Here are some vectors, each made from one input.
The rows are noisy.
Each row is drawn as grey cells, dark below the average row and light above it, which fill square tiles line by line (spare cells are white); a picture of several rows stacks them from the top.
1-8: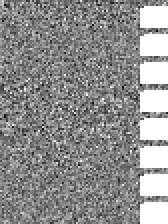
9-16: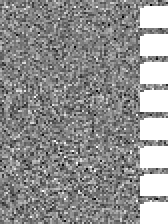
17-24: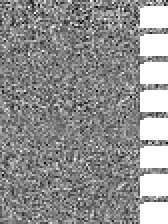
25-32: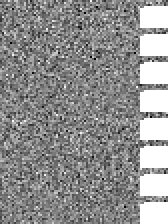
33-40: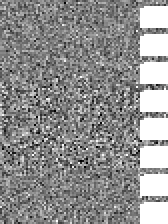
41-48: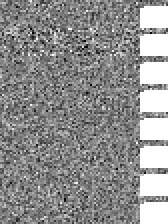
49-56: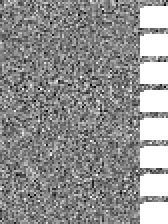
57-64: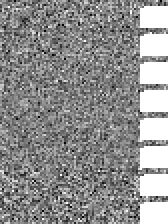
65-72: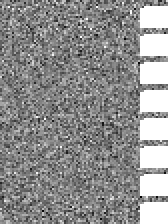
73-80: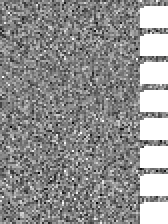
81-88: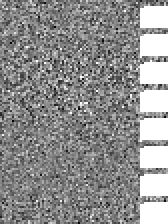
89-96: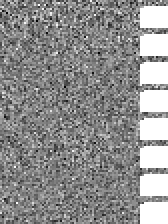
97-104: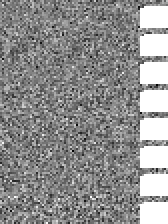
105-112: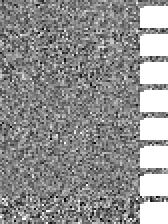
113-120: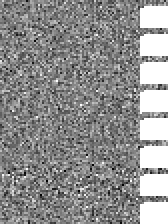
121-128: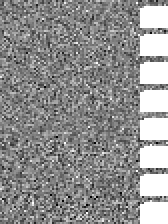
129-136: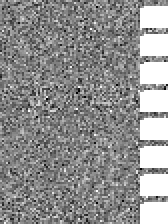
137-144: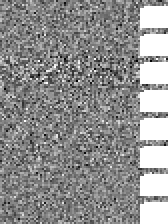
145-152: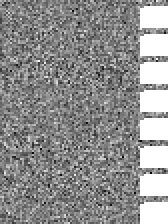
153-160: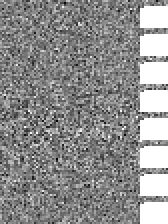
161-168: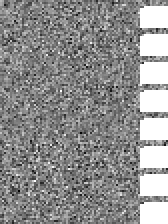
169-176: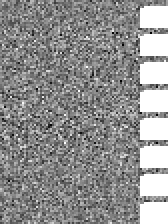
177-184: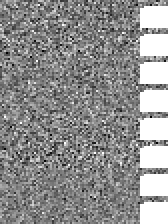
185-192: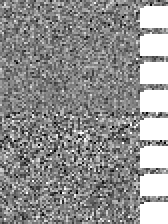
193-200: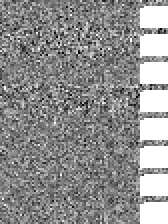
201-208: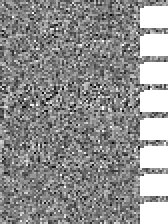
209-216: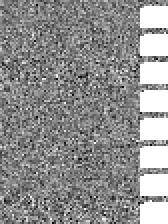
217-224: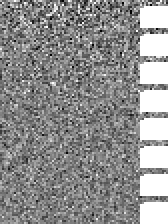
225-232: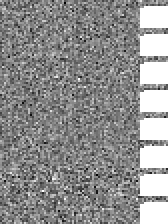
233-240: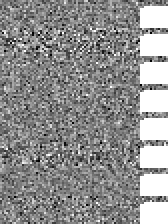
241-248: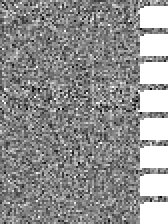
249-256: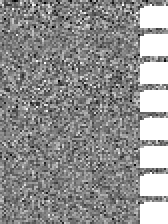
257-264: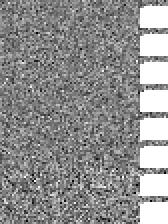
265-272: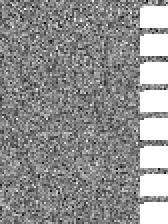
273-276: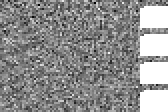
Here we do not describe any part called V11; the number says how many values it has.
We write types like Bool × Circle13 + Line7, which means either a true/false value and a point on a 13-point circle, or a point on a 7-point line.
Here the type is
Bool × Circle10 × (Line8 + V11).
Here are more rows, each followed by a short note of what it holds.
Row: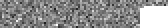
a point on a 10-point circle, a true/false value and a value of V11
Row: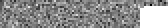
a point on a 10-point circle, a point on an 8-point line and a true/false value
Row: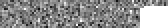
a point on a 10-point circle, a point on an 8-point line and a true/false value
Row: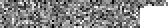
a point on a 10-point circle, a true/false value and a value of V11
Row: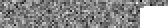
a point on a 10-point circle, a true/false value and a value of V11
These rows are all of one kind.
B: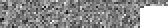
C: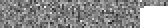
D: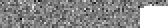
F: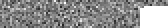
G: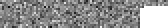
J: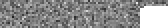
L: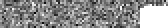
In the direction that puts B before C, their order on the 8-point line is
D, B, L, C, F, G, J.
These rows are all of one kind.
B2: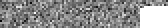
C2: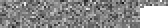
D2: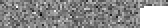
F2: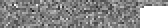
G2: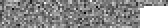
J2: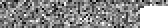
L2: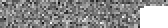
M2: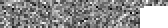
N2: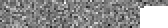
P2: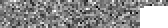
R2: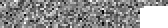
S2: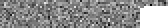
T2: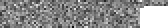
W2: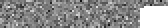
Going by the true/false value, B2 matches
C2, J2, L2 and N2.
